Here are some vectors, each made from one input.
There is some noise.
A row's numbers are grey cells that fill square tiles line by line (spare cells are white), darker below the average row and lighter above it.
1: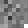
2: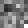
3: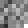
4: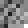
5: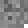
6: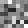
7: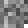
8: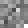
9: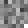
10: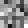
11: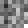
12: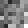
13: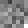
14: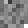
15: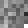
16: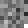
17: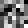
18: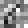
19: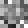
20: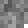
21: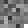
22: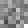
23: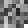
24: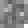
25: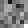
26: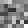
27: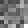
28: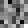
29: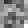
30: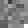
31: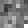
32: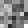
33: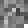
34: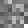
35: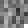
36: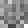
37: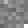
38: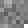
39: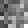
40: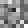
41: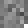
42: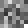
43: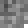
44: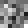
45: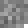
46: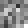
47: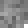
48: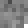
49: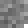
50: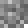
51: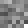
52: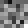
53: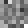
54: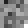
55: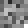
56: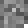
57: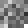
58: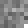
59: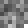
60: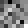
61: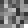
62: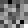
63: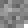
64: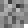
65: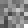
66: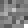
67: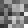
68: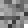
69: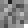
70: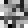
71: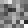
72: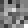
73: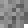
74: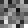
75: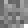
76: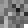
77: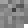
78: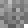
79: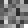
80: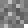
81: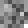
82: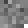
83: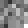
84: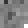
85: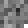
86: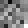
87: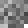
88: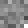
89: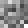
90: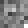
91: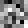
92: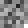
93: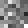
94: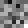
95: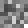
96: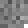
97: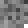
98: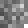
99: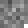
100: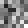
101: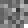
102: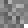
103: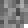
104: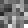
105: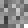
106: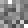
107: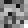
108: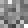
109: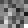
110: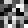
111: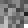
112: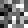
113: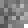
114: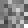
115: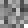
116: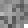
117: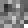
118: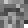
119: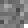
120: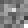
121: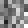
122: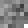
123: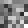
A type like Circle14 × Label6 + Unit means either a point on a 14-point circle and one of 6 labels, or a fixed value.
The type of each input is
Bool × (Line9 + Line12).
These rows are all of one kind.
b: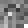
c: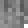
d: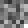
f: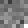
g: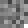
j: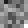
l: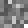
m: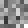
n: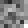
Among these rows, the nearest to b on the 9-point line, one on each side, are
f and n.
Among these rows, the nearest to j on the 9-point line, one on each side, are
d and n.
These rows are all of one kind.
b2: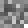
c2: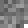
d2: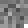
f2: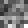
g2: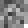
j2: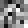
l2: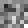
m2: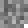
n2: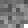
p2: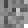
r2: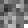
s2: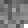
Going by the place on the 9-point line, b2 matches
d2, l2 and m2.
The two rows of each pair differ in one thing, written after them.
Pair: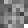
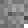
the true/false value
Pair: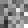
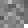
the true/false value
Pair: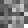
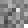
the place on the 12-point line
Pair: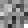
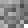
the place on the 12-point line
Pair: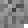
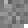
the place on the 12-point line
